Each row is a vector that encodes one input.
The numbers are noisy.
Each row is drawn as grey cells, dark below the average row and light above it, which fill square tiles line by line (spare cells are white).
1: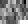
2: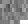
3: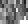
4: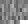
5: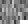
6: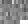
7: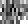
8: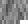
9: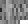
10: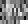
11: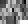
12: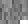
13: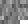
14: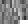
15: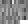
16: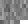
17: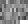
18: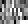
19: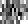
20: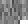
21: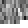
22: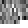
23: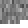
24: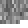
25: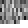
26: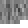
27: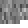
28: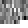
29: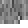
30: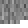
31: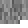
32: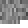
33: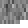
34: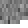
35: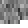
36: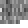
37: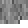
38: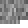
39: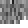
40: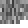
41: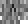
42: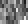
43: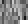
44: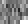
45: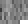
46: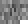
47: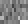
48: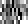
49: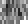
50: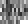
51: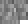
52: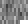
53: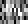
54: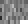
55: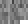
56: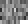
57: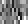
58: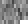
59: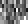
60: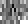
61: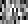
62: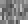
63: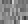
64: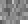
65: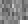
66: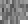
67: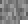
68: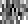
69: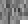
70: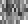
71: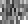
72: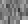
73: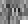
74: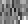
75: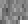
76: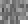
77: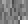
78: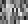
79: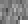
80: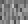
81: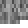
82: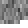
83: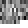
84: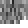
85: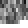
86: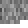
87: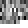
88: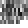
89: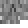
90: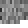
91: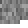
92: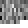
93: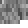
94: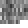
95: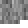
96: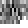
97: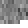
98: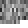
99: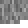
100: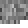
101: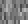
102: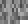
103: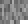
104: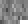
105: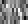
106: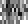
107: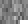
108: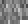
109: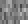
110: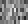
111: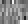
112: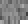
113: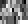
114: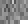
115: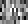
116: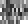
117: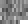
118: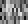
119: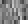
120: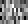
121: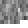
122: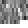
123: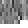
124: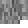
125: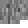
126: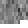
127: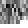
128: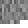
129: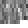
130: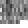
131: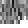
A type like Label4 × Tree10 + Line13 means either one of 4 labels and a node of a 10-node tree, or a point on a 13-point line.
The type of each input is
List2(Circle9).
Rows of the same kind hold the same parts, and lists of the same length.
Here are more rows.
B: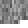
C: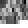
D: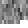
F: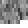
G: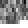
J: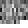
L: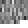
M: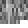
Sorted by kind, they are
B, D, F, J, L
C, G
M

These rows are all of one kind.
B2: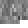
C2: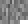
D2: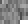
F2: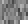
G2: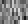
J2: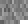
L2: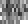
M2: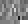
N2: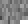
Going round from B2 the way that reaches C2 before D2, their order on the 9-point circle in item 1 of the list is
B2, G2, L2, J2, C2, N2, D2, F2, M2.
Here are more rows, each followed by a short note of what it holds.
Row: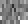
a list of one item
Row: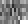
a list of one item
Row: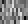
a list of two items
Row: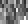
the empty list
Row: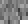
a list of two items
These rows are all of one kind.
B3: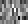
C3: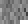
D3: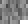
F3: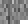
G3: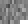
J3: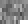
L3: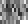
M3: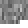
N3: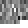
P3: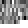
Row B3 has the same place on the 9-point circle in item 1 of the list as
C3 and N3.
